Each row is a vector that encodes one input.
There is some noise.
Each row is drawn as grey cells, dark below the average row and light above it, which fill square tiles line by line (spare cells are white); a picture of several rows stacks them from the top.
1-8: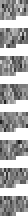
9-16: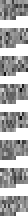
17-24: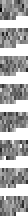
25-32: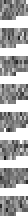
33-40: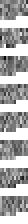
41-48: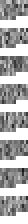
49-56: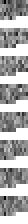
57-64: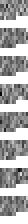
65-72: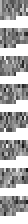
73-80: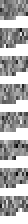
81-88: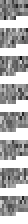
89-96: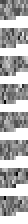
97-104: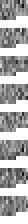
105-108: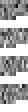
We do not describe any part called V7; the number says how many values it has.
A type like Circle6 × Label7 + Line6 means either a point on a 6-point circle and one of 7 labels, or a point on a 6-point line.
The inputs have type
(Line5 + Line10) × V7.
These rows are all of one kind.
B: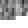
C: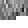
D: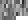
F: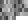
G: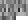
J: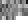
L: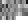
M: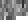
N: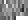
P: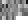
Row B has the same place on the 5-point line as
J, L and P.
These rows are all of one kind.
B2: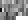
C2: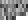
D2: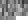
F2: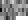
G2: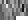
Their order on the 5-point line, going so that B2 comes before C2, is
G2, B2, F2, C2, D2.
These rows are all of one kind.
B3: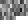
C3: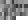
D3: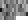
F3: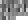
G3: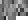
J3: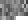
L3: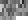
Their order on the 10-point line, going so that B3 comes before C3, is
B3, J3, L3, C3, D3, G3, F3.
